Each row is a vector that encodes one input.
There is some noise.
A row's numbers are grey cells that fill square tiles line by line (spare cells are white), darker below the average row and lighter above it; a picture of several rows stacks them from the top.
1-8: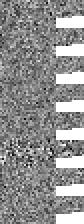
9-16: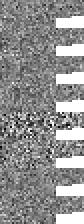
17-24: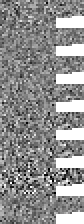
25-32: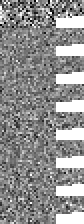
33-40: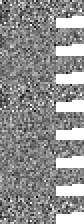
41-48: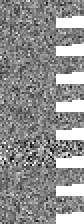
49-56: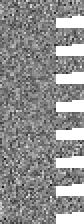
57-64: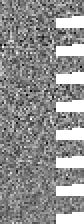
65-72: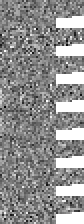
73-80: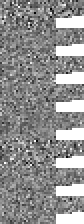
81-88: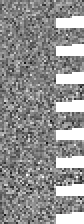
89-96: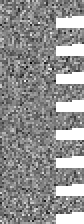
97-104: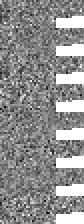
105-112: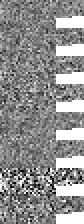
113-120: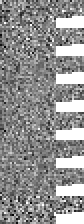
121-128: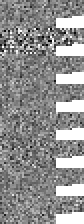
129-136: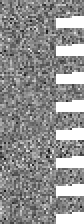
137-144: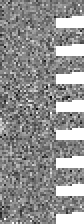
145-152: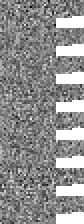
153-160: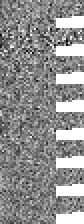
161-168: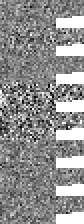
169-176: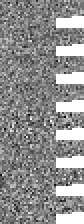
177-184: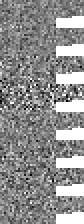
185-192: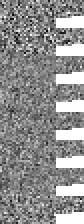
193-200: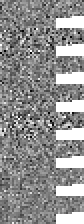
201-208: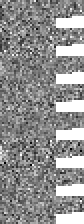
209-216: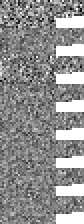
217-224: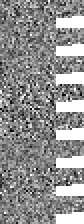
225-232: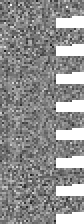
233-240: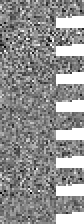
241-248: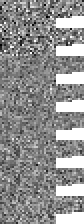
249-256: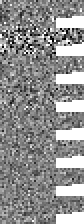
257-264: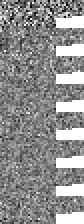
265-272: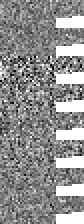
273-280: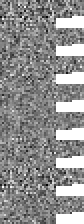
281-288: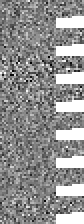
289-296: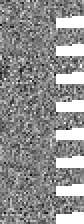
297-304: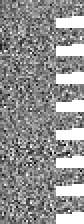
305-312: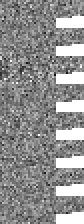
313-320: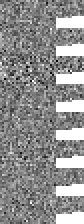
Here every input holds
a point on a 9-point line.
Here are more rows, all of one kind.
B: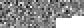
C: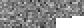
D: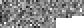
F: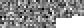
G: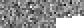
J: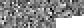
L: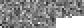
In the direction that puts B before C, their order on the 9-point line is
J, D, B, F, C, G, L.
